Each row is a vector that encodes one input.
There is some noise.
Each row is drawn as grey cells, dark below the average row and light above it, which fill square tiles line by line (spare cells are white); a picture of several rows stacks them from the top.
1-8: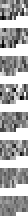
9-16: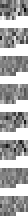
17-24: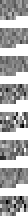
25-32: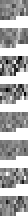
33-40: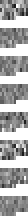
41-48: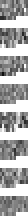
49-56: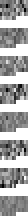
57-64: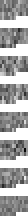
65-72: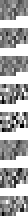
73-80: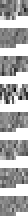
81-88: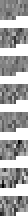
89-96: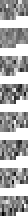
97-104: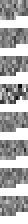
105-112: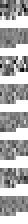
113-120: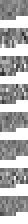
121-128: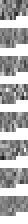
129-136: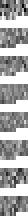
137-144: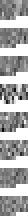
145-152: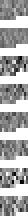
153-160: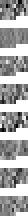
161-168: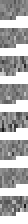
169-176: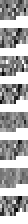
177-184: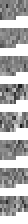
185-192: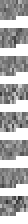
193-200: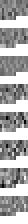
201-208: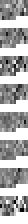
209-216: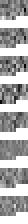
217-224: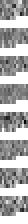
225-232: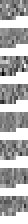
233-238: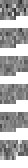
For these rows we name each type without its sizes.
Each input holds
a list of points on a line.
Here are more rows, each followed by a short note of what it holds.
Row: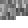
the empty list
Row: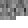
a list of one item
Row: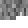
a list of one item
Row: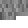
a list of two items
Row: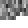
the empty list
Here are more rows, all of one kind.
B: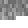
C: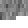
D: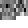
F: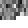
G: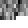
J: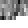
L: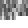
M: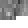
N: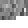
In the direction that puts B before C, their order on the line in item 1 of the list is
L, F, B, C, J, M, G, D, N.
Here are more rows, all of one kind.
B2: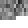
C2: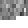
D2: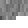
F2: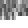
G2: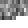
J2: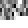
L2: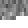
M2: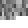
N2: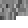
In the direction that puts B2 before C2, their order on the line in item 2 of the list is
B2, N2, D2, F2, M2, J2, L2, G2, C2.
